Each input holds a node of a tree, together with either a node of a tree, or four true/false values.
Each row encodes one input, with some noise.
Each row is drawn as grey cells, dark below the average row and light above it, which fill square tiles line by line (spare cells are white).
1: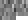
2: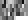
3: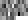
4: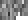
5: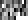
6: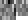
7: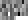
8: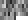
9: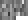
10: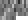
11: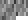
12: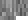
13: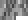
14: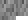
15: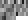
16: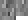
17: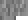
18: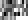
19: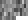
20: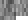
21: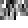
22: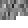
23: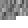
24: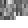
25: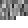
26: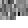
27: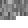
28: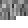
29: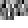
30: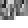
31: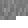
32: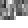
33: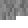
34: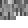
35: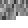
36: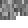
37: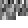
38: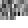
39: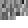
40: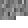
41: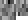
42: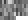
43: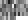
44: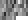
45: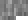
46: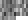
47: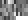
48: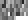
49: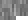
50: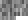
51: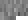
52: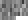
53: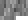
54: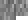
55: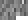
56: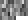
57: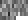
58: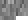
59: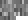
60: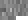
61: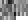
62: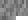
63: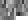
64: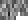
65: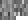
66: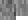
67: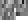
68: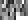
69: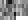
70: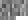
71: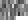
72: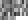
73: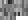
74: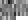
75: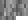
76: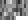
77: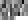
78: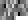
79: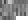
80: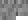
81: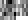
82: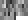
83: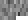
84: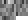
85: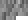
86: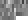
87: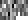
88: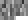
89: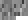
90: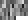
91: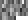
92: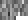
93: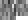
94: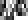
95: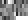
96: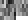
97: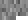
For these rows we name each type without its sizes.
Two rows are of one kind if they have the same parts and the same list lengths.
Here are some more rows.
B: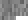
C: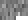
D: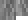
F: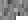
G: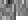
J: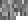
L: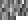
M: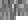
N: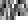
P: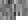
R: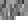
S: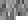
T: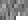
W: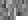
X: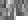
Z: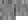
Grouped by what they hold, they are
B, C, D, G, J, M, N, P, R, T, Z
F, L, S, W, X

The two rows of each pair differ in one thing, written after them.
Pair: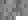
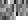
one of the four true/false values
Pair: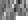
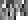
one of the four true/false values
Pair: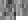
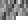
one of the four true/false values
